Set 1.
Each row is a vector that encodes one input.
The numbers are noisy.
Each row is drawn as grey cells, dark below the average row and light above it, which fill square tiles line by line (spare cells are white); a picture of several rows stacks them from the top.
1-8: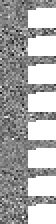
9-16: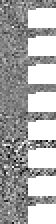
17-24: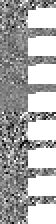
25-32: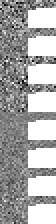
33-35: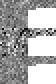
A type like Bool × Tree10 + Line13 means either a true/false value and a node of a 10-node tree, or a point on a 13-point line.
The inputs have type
Line5.
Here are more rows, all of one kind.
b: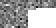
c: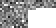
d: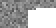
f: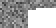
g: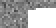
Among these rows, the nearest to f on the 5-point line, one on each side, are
b and g.
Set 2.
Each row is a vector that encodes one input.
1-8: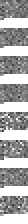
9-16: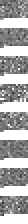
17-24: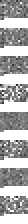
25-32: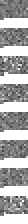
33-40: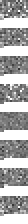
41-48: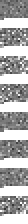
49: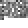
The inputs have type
Line6.
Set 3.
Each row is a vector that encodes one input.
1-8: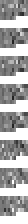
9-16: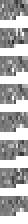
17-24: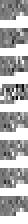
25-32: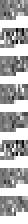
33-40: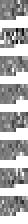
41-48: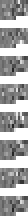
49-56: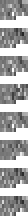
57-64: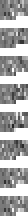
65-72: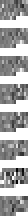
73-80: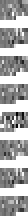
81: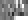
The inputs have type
Bool × Bool × Bool + Unit.
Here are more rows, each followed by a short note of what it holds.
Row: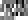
a fixed value
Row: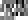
a fixed value
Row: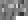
three true/false values
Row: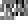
a fixed value
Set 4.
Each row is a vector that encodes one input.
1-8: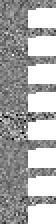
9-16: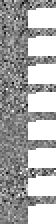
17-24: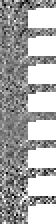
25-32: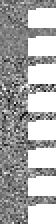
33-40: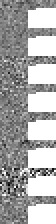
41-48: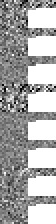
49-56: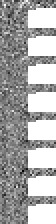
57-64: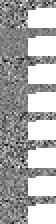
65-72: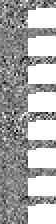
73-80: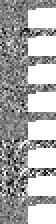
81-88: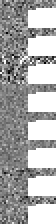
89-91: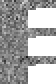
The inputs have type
Line7.
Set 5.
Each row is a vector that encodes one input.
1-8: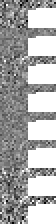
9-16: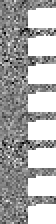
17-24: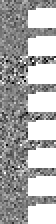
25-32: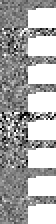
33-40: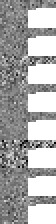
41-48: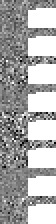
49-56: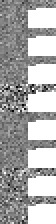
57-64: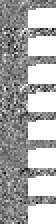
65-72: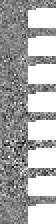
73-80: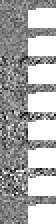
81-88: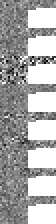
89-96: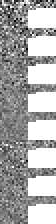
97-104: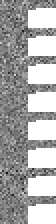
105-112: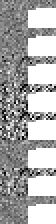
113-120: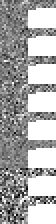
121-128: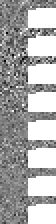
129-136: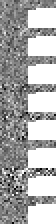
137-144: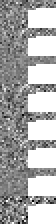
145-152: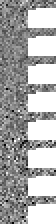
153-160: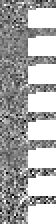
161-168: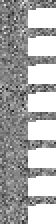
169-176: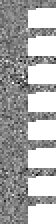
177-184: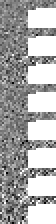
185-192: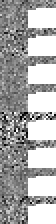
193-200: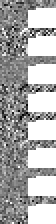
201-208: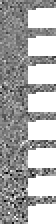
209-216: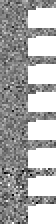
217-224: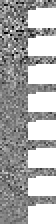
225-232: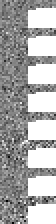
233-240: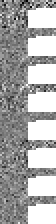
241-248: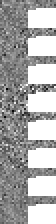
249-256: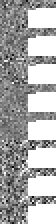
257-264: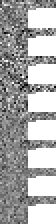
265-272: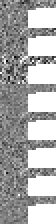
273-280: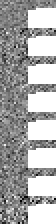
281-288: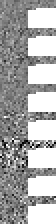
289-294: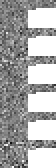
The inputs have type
Circle14.
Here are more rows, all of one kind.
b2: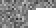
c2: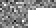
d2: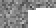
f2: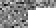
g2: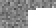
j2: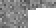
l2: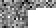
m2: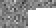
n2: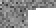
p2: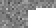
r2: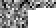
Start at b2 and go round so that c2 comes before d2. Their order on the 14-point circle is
b2, p2, g2, m2, l2, c2, d2, r2, n2, j2, f2.
